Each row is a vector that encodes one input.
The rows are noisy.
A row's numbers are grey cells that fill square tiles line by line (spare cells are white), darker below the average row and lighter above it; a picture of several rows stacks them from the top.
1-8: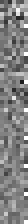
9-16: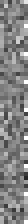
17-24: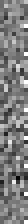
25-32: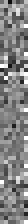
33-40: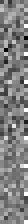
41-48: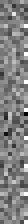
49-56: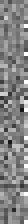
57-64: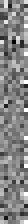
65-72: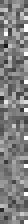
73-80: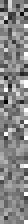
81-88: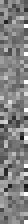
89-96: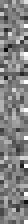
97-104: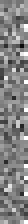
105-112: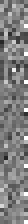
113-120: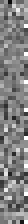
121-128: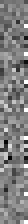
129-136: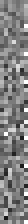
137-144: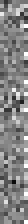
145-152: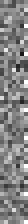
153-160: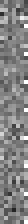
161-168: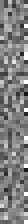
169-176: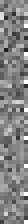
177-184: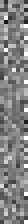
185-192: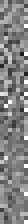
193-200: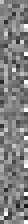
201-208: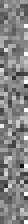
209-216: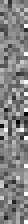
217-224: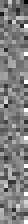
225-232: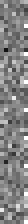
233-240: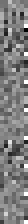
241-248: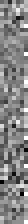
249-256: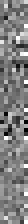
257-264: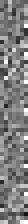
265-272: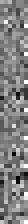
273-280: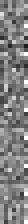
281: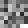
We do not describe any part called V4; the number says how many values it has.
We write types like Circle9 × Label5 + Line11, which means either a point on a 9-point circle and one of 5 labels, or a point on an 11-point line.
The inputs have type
Label7 × (Line6 + V4) × Tree11 + Label10.
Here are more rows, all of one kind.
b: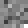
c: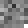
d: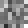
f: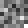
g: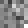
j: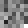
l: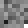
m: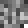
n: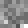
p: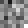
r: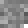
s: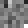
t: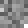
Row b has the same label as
c, d, f and l.
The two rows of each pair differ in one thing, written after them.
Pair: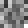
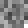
the value of V4
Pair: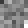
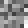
the node of the tree
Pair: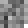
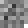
the node of the tree
